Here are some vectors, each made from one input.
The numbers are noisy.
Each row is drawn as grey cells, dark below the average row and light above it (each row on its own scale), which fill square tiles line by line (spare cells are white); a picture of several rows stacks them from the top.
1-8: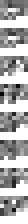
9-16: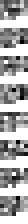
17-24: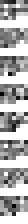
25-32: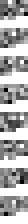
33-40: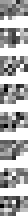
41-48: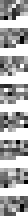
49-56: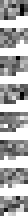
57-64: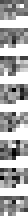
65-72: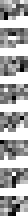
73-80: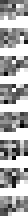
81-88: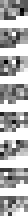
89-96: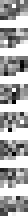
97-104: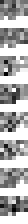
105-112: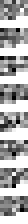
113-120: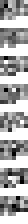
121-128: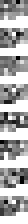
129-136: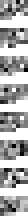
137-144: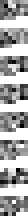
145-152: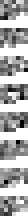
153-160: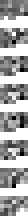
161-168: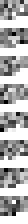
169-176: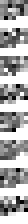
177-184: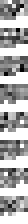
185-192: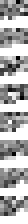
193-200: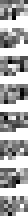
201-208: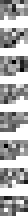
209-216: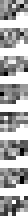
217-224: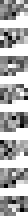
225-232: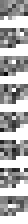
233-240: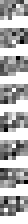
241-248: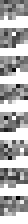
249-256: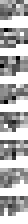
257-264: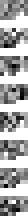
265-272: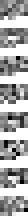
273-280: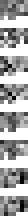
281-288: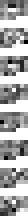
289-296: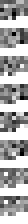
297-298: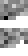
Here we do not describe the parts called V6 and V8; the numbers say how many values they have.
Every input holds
either a point on a 5-point line, or four true/false values, a value of V6 and a value of V8.
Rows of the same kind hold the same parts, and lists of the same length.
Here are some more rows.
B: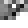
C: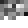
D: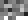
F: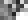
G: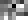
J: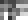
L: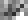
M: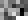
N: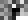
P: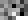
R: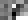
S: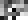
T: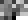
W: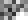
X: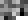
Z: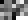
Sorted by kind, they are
B, C, D, F, G, J, L, N, R, S, T, W, Z
M, P, X

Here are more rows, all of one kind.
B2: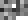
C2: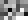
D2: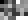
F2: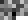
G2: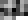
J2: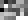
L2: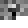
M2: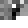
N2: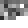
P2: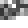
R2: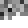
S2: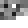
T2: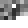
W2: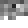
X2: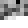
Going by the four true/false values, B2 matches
F2, G2, M2 and T2.
